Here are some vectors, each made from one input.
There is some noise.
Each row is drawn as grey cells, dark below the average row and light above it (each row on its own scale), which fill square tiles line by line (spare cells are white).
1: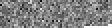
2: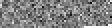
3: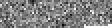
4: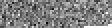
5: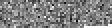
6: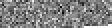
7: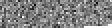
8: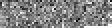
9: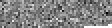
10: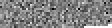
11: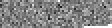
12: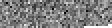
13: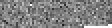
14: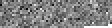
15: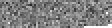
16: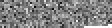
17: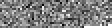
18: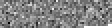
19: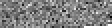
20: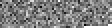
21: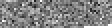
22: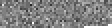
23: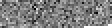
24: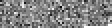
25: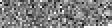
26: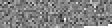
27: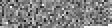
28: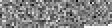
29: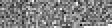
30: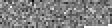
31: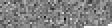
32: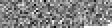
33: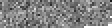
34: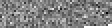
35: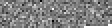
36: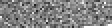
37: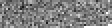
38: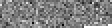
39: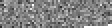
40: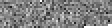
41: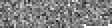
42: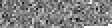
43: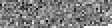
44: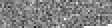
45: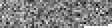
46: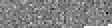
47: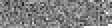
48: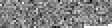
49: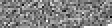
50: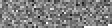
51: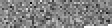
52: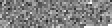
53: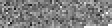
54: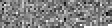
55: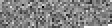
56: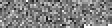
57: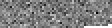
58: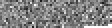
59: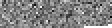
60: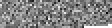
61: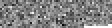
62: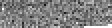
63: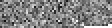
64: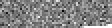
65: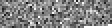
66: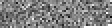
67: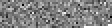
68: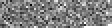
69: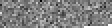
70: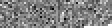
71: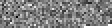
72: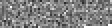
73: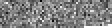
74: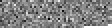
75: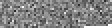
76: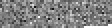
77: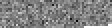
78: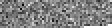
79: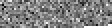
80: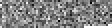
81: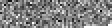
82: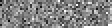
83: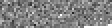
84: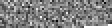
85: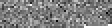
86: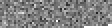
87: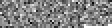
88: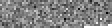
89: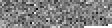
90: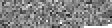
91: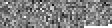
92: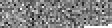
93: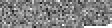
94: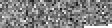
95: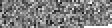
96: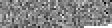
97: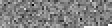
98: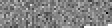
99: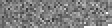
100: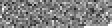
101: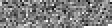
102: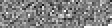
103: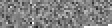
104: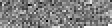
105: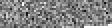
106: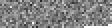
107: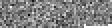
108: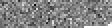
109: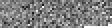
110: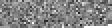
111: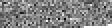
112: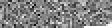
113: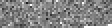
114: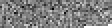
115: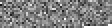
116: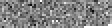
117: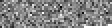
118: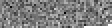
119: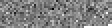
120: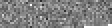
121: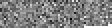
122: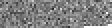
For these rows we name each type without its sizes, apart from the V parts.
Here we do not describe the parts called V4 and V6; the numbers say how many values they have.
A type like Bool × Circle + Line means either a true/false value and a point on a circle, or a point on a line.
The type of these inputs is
Bool × Line × V4 × V6.
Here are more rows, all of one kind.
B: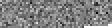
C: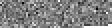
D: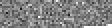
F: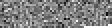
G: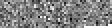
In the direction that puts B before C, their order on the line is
F, B, D, G, C.
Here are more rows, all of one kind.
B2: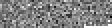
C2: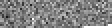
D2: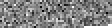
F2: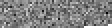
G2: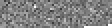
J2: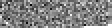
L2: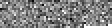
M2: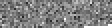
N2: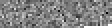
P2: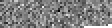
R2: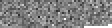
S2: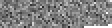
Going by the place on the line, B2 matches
G2, J2 and L2.
